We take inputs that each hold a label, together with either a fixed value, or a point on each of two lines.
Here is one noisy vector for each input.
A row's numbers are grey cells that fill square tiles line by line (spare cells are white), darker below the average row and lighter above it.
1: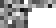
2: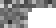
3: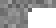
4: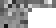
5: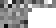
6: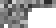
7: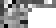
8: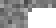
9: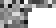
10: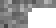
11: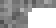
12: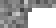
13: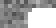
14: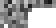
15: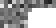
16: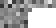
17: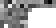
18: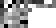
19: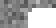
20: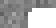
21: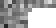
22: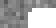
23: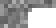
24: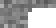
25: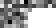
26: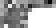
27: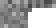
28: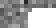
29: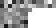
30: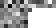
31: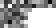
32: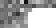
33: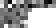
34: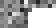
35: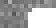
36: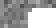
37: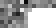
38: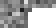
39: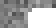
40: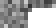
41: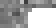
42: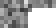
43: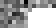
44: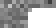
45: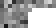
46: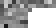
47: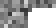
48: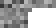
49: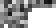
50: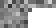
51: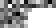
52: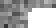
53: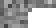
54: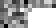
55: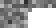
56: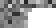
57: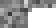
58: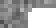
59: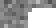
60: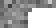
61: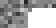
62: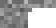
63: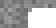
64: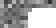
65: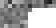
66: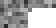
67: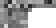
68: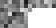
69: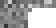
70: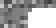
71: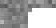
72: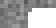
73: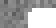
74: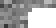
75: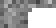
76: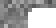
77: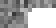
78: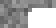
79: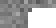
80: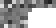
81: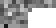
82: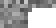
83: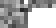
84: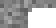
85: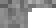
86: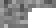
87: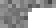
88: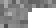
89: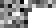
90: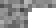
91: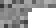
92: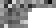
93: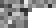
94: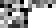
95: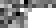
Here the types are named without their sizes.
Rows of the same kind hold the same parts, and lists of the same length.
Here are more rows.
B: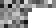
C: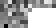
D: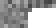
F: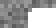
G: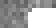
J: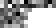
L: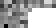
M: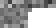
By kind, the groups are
B, D, J, M
C, F, G, L

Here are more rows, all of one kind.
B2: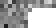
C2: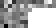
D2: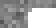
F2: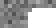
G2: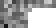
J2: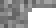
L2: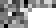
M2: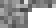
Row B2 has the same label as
F2 and L2.
